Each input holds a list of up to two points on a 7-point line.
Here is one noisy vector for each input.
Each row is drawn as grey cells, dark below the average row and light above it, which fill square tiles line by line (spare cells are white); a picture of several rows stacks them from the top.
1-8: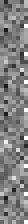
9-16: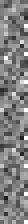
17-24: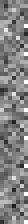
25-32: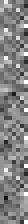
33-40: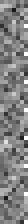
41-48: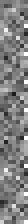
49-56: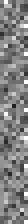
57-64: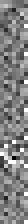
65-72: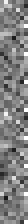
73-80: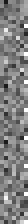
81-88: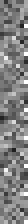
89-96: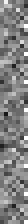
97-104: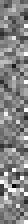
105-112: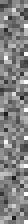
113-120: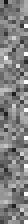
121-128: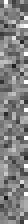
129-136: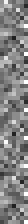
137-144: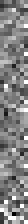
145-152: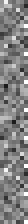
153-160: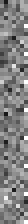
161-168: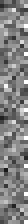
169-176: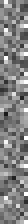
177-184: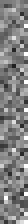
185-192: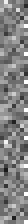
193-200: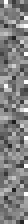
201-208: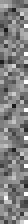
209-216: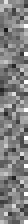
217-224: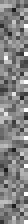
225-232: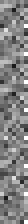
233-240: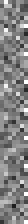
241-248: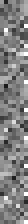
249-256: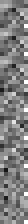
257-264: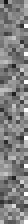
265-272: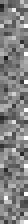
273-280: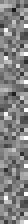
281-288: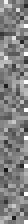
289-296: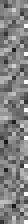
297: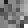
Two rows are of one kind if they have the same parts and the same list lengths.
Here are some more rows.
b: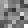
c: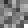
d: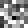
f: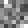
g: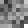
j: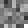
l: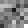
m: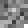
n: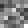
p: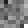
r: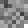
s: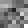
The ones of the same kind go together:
b, f, l, s
c, g, j, m, n, p, r
d

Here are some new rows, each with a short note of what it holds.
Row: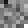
a list of two items
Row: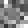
a list of one item
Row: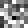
the empty list
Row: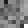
a list of two items
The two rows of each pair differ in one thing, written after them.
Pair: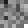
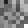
the place on the 7-point line in item 2 of the list
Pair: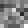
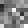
the place on the 7-point line in item 2 of the list
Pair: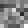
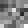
the place on the 7-point line in item 2 of the list
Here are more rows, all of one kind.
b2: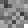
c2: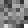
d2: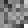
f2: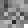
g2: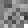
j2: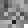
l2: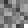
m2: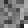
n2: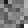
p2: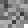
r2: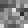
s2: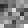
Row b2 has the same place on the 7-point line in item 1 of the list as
f2, g2, j2 and p2.
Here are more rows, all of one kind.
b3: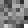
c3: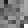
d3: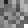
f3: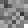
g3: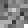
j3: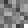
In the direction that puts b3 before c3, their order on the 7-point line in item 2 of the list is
b3, j3, f3, g3, c3, d3.
